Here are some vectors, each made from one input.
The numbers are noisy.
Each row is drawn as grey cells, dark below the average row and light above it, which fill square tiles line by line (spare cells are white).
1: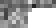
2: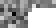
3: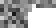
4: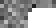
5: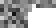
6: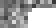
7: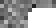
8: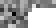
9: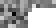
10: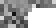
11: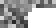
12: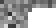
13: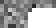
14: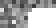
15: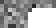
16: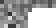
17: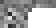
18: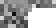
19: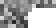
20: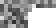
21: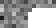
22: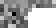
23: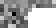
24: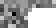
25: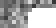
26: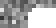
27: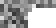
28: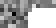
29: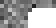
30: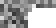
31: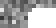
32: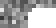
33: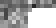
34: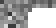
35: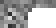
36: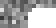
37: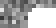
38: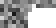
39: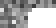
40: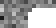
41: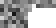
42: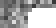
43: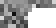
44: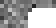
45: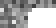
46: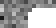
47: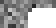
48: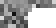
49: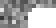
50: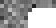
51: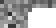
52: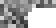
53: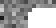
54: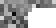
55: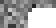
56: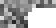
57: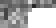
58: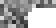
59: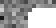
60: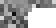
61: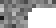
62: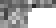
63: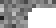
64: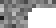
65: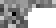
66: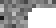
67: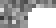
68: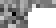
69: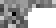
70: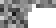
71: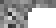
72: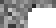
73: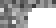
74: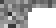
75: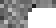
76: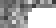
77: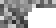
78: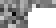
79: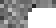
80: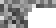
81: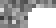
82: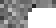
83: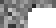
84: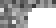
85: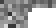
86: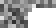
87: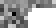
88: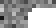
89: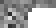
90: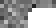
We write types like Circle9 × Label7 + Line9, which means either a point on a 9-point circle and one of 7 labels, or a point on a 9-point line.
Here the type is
Line6 + Line9.
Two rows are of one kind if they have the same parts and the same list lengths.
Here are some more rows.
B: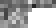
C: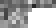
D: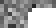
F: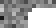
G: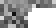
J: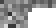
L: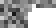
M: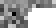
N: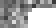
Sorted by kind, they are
B, C, D, F, J, N
G, L, M

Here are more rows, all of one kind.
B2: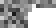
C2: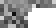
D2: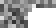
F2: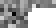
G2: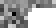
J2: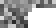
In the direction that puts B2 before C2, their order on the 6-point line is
B2, D2, J2, C2, G2, F2.
